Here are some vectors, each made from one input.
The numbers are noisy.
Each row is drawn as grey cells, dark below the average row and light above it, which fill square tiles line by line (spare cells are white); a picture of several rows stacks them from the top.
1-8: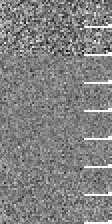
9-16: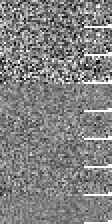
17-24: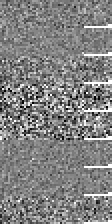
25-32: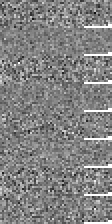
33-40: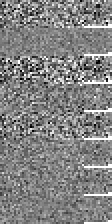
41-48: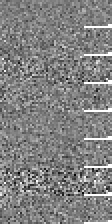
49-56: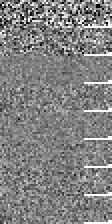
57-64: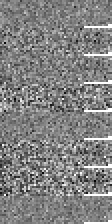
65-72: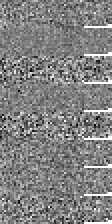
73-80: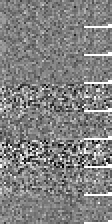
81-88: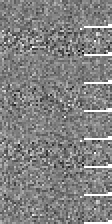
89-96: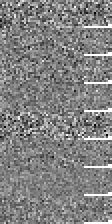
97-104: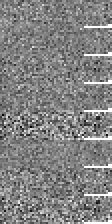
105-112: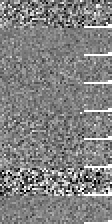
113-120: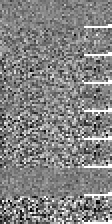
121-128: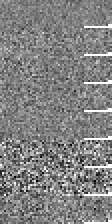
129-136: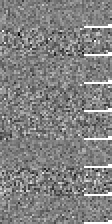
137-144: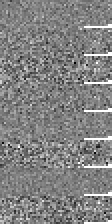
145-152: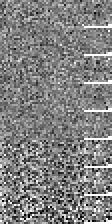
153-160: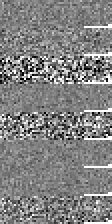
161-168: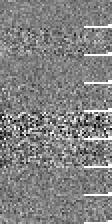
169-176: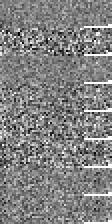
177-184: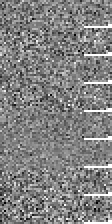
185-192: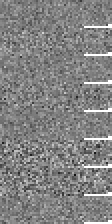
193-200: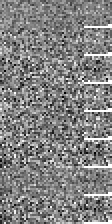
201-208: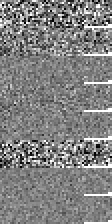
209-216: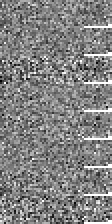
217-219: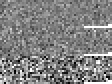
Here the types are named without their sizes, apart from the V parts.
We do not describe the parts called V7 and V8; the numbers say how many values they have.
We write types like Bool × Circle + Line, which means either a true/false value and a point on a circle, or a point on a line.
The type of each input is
Line × (Line + Tree) + List(V8) × V7.
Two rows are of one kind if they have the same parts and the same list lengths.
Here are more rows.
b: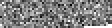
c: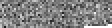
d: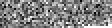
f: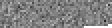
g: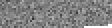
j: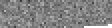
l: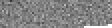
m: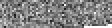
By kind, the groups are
b
c, l, m
d
f
g, j

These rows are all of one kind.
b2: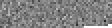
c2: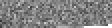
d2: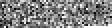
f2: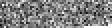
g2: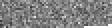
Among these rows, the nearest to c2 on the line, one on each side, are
b2 and g2.
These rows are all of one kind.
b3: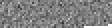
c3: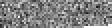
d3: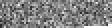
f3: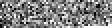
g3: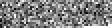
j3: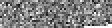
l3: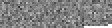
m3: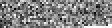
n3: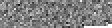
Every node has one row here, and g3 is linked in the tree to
d3 and m3.
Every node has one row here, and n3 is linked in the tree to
j3.
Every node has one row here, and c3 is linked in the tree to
j3.
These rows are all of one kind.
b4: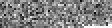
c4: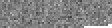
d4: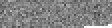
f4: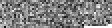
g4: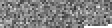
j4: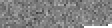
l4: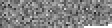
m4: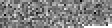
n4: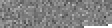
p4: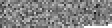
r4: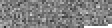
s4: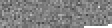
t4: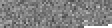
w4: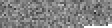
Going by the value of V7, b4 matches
j4, m4, n4 and t4.
